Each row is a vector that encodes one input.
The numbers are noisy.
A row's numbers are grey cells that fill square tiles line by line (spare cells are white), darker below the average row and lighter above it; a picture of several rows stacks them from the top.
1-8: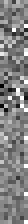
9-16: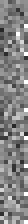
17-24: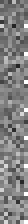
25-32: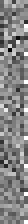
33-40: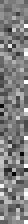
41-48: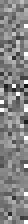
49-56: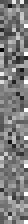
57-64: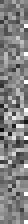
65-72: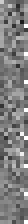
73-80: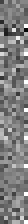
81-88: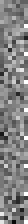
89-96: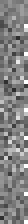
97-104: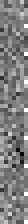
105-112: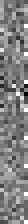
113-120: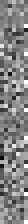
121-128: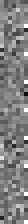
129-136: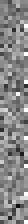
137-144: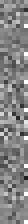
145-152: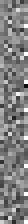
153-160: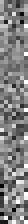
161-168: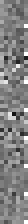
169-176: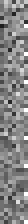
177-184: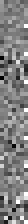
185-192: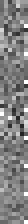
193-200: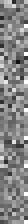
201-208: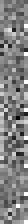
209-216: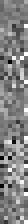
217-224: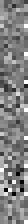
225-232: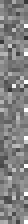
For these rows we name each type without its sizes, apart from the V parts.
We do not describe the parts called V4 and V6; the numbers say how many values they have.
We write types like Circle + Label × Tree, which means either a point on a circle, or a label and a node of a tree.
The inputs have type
(Circle + V4) × Line + Tree × V6.
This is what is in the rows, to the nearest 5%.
About 70% of them hold a point on a line, together with either a point on a circle, or a value of V4. The rest hold a node of a tree and a value of V6.
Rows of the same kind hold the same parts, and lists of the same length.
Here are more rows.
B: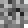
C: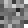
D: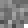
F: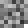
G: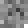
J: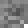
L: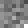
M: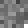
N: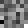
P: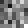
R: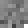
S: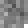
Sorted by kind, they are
B, D, F, G, R
C, J, L, M, N, S
P

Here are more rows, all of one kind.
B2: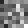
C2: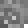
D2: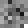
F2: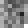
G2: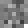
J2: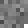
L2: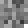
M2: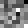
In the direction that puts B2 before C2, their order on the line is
B2, F2, D2, M2, C2, L2, G2, J2.
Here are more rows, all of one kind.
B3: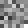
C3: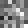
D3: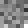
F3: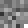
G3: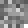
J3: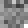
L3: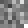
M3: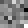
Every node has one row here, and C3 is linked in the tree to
F3.
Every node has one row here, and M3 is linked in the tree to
D3.
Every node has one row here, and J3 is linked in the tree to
B3.
